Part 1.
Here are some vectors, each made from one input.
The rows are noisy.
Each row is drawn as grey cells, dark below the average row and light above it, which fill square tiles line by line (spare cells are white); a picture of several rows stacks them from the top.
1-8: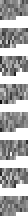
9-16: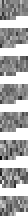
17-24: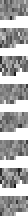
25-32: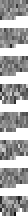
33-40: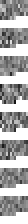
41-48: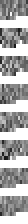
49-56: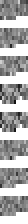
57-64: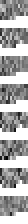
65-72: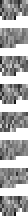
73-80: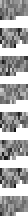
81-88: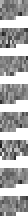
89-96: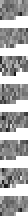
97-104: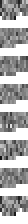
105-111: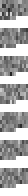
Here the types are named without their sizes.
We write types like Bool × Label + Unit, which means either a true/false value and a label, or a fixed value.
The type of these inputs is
Bool × Tree + Line.
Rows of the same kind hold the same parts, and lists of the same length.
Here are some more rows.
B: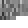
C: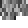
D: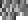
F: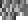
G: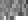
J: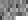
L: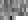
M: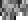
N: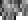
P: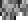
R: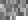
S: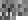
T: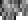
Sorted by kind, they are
B, G, J, L, R, S
C, D, F, M, N, P, T

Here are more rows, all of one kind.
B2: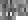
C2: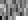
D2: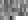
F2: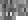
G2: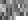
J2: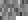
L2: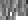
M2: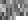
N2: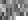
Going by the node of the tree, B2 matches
D2 and F2.
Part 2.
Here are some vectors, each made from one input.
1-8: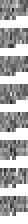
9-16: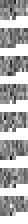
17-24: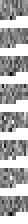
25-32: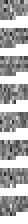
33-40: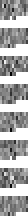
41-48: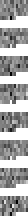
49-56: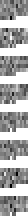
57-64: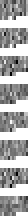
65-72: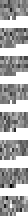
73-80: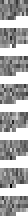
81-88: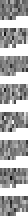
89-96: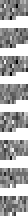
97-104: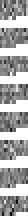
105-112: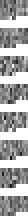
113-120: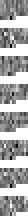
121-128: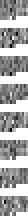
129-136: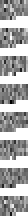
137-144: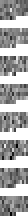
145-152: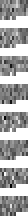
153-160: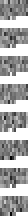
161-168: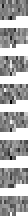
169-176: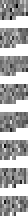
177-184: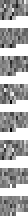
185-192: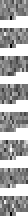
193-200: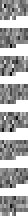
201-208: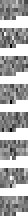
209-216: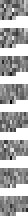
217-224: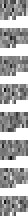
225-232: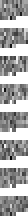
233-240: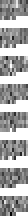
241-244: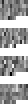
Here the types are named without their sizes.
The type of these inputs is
(Label + Line) × Line.
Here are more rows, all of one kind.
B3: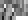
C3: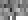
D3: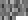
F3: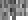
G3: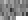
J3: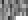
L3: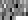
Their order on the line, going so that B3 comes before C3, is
B3, L3, D3, J3, G3, C3, F3.
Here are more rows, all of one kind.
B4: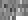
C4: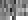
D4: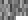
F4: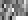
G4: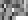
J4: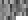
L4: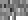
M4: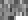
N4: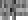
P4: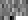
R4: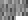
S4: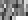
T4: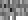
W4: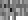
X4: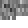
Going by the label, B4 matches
C4, M4, P4 and R4.
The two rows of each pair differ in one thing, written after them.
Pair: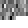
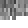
the place on the line
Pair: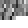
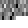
the place on the line
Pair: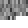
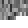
the place on the line
